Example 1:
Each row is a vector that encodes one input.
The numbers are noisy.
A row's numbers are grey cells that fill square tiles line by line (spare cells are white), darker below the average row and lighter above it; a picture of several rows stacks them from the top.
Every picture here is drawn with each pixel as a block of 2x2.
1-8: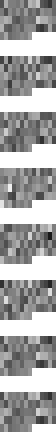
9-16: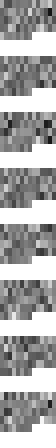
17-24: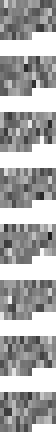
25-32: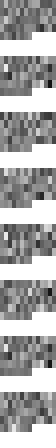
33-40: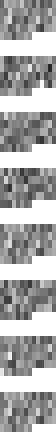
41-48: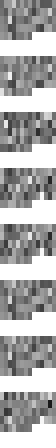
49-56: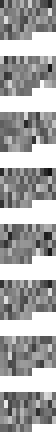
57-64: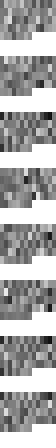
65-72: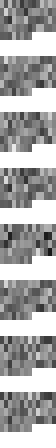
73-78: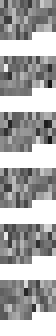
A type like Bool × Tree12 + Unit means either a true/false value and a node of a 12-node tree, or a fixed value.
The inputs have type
Line10 + Tree10.
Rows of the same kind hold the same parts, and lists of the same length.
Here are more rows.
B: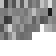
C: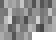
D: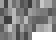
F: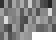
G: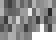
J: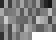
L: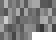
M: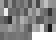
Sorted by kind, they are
B, D, G, M
C, F, J, L

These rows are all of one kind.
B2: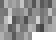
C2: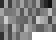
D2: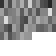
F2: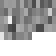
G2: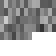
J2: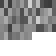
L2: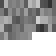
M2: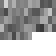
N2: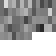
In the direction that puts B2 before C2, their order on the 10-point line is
B2, F2, N2, M2, G2, L2, J2, D2, C2.
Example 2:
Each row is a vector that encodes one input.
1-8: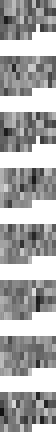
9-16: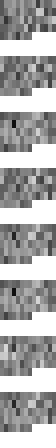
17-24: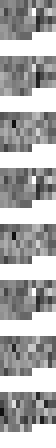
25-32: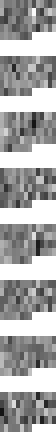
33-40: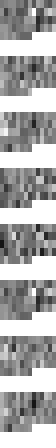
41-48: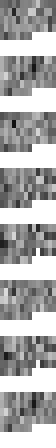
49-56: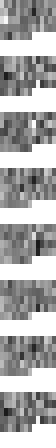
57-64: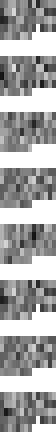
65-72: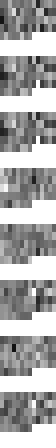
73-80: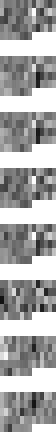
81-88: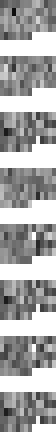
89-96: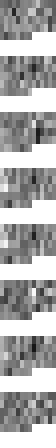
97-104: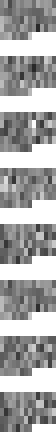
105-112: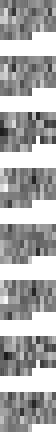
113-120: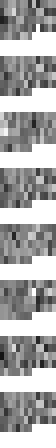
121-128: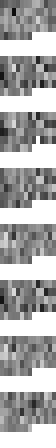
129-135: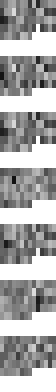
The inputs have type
Circle11 + Line4.
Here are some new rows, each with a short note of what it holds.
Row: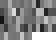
a point on a 4-point line
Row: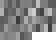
a point on an 11-point circle
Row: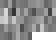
a point on an 11-point circle
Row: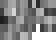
a point on a 4-point line
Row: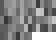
a point on a 4-point line
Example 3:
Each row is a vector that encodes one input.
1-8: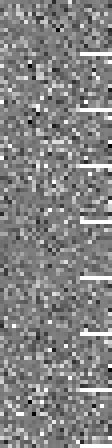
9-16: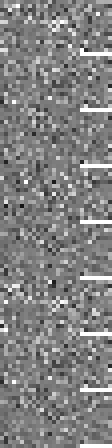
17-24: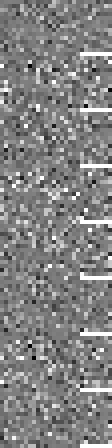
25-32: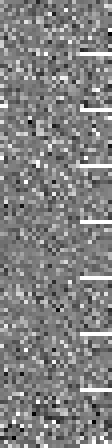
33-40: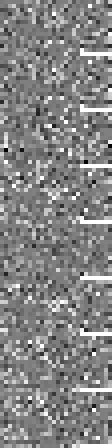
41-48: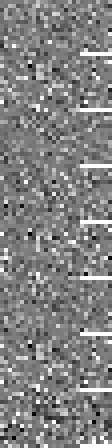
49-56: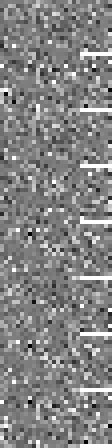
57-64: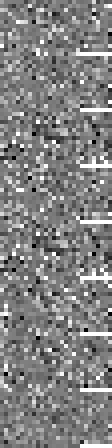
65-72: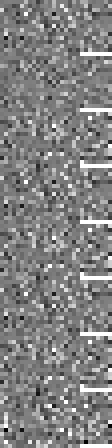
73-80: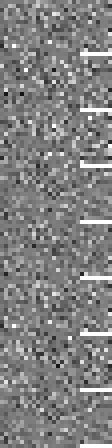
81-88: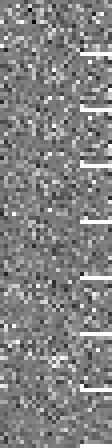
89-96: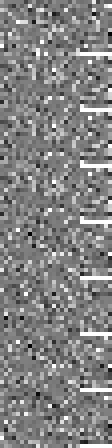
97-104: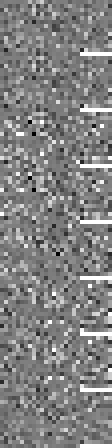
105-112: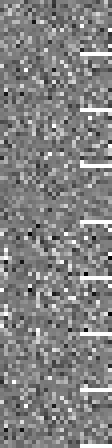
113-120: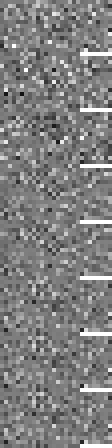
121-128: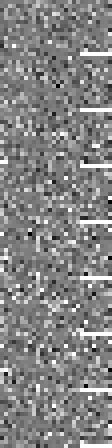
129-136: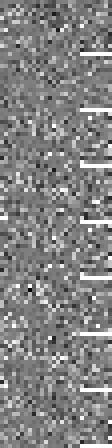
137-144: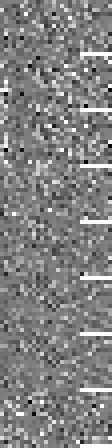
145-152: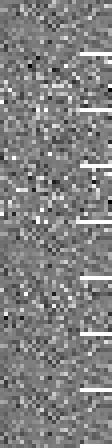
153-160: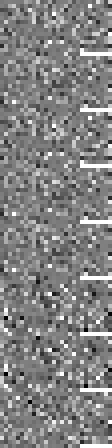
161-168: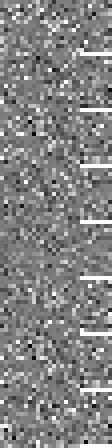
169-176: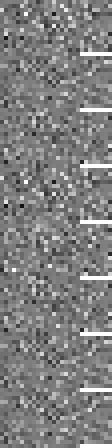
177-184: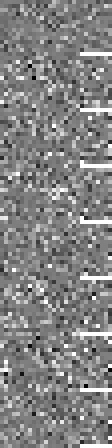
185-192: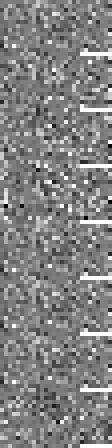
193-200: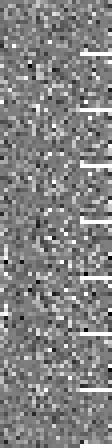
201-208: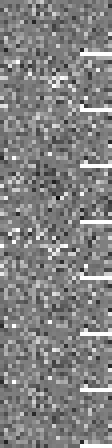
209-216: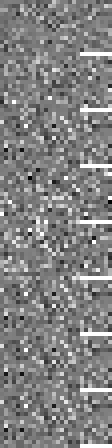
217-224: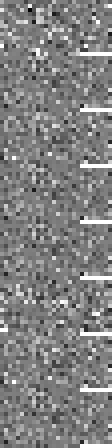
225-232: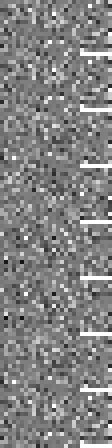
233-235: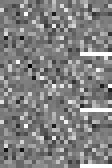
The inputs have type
List2(Line5).
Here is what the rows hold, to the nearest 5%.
All of them are lists of up to two points on a 5-point line: a few are empty, 60% hold one and 40% two.
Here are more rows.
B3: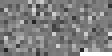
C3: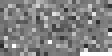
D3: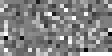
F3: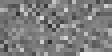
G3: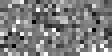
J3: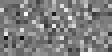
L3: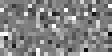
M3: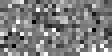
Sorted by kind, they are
B3, C3, F3, J3
D3, L3
G3, M3

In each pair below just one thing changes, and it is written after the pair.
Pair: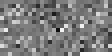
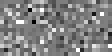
the place on the 5-point line in item 2 of the list
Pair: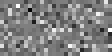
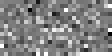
the place on the 5-point line in item 1 of the list
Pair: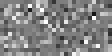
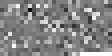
the place on the 5-point line in item 2 of the list
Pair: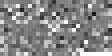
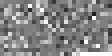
the place on the 5-point line in item 1 of the list
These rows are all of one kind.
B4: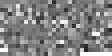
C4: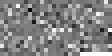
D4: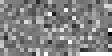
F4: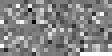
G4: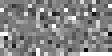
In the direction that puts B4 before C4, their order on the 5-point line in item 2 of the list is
B4, D4, C4, F4, G4.
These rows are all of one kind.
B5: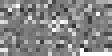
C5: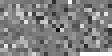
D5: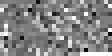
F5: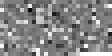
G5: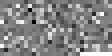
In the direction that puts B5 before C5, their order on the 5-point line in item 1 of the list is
B5, C5, G5, F5, D5.
